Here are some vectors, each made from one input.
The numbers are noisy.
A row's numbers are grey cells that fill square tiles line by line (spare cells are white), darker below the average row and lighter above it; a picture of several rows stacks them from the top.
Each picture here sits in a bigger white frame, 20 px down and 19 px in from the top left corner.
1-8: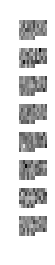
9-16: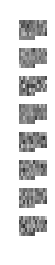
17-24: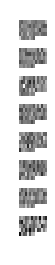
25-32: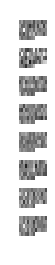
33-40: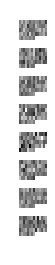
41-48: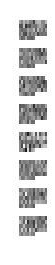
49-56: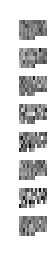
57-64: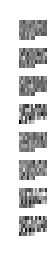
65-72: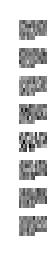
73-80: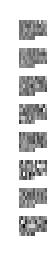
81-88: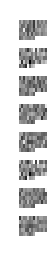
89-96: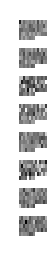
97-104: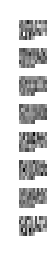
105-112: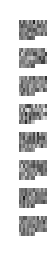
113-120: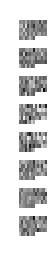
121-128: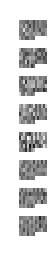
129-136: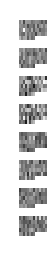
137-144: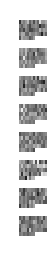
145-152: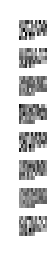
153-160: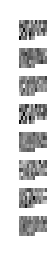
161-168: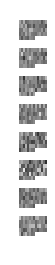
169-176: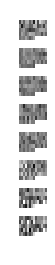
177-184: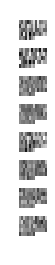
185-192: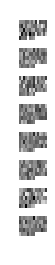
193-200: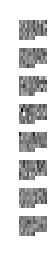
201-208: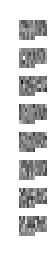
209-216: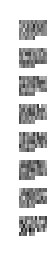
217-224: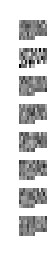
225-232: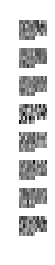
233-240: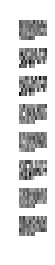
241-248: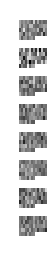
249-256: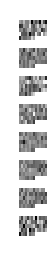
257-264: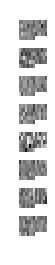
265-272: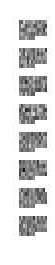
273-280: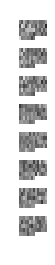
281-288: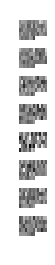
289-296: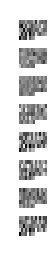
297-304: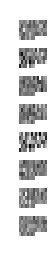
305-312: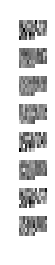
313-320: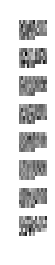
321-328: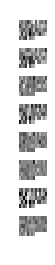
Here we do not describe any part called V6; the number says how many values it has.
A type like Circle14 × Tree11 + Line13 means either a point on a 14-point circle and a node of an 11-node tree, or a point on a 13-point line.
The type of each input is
(Bool × Bool × Bool × Bool + Line10) × V6 × V6 + Tree13.
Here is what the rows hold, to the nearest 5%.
About 20% of them hold a node of a 13-node tree. The rest hold two values of V6, together with either a point on a 10-point line, or four true/false values.
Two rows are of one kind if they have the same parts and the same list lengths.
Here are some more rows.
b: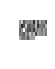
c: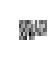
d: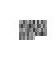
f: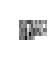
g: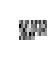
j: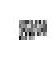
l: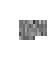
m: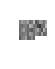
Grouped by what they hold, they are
b, d, l
c, f, g, j
m

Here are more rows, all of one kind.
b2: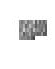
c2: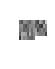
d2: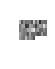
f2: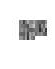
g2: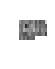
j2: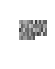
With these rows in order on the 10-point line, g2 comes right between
b2 and c2.
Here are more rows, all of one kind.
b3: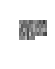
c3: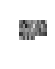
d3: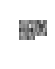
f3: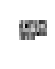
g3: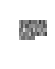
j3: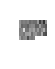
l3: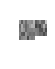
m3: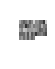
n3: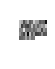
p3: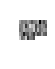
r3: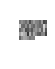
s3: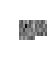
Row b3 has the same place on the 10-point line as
g3, j3, m3 and r3.
